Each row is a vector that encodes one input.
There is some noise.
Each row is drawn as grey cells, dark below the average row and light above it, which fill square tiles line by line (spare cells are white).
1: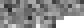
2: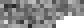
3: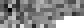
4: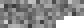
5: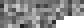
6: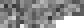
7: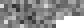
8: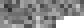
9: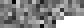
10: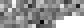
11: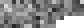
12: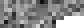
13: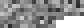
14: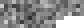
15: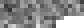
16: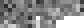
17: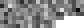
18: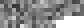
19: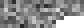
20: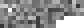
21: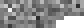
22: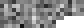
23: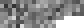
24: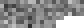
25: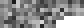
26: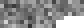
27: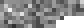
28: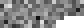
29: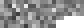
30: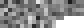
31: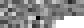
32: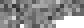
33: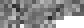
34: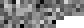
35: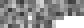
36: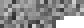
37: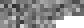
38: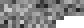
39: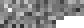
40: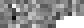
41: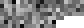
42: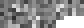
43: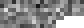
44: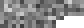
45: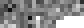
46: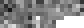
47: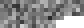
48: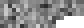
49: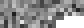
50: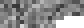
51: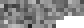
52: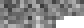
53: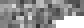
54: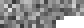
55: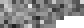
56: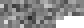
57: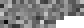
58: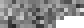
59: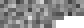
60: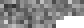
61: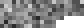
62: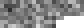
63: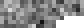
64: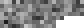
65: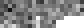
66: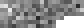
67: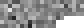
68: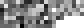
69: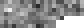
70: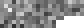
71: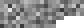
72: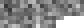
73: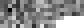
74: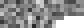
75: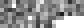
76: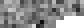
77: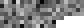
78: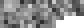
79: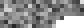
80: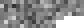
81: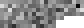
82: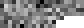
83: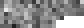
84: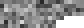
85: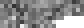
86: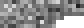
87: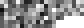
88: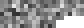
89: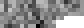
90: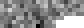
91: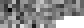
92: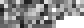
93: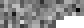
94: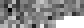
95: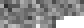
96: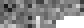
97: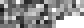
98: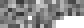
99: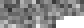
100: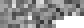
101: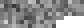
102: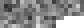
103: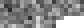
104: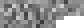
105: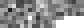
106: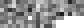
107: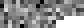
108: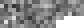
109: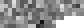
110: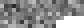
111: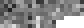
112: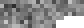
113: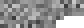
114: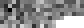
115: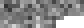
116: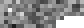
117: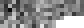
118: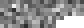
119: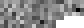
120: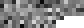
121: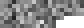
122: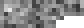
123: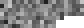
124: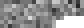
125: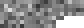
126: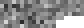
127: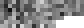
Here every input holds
a list of up to three points on a 6-point line.
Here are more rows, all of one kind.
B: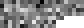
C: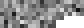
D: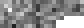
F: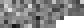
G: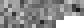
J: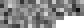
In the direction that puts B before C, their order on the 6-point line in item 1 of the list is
B, C, G, D, F, J.
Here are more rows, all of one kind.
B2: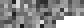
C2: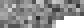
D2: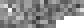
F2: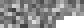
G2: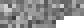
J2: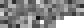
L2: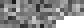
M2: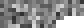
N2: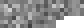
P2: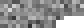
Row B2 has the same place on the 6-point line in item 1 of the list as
F2, L2 and M2.
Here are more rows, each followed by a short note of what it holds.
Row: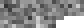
a list of one item
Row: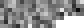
a list of two items
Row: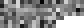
a list of two items
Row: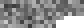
a list of one item
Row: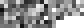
the empty list
